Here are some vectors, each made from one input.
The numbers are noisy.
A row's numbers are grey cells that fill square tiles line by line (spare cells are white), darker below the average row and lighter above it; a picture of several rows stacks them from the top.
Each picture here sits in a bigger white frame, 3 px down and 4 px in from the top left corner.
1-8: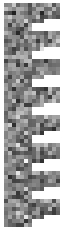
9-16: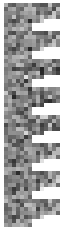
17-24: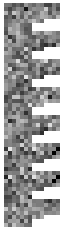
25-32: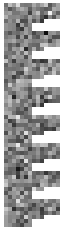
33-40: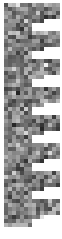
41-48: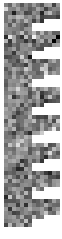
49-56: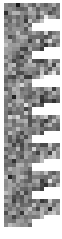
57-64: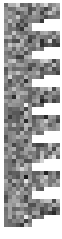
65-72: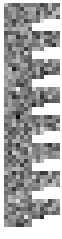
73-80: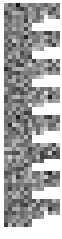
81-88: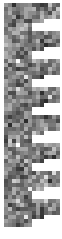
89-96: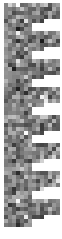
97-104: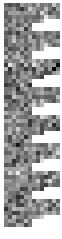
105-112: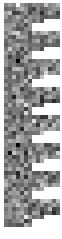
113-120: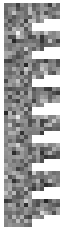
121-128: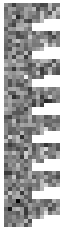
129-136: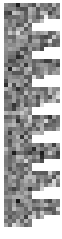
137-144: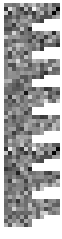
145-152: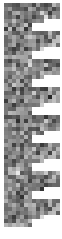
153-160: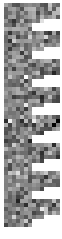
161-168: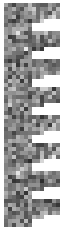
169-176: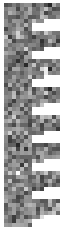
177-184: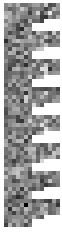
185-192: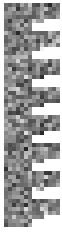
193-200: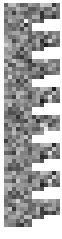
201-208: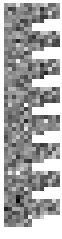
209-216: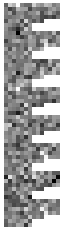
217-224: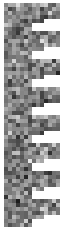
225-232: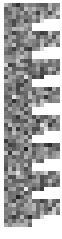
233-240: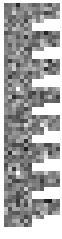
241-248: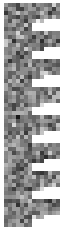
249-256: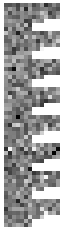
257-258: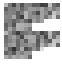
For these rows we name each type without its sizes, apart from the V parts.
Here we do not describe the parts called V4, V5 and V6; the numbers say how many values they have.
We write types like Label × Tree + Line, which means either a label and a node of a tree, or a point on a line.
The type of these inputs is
(Bool × V5 + V4) × V6 + List(Line).
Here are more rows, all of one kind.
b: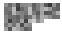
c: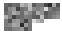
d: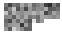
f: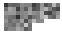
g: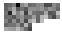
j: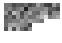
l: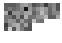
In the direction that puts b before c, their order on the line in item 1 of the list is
g, b, d, c, f, l, j.
